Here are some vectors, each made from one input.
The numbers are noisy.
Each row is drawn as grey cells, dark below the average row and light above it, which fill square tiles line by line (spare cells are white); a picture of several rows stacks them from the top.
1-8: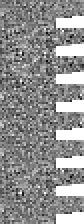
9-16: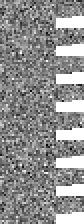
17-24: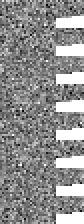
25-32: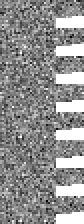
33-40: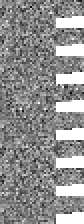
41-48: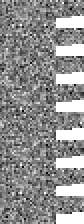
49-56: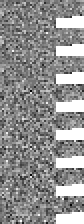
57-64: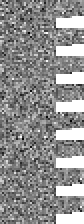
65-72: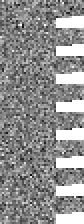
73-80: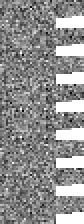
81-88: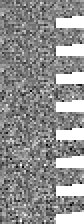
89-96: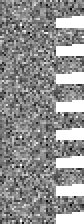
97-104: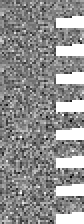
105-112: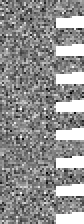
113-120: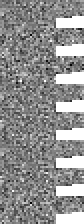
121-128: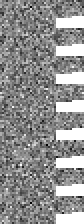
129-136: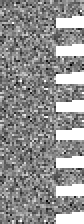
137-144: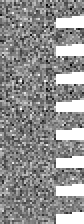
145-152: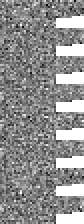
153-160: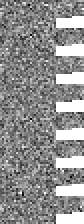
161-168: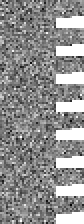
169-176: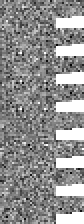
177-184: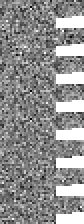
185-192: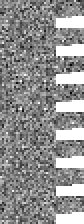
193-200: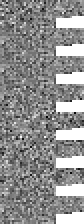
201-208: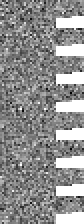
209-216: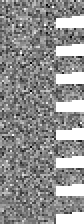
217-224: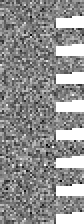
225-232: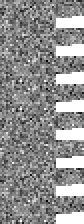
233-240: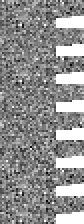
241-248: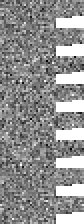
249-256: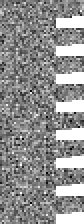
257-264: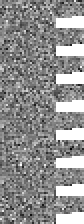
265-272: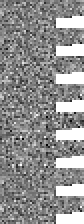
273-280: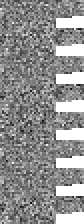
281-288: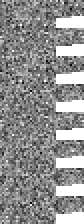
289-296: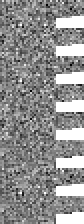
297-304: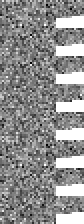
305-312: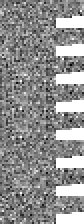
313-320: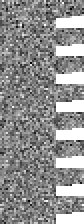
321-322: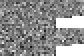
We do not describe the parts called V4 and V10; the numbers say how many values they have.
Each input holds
either a node of a 7-node tree and a value of V4, or a node of a 14-node tree, or a value of V10.
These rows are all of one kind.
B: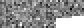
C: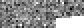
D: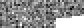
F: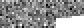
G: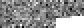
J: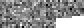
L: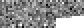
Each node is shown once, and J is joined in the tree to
G.
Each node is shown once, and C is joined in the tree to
B and D.
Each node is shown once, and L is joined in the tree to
B and F.
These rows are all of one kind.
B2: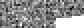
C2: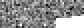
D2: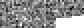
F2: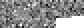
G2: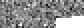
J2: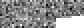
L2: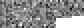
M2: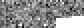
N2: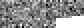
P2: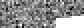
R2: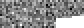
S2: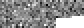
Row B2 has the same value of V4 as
D2, L2 and R2.
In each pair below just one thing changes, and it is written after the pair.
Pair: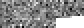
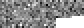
the value of V4
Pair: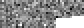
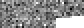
the value of V4
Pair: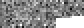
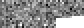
the value of V4
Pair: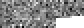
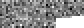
the node of the tree
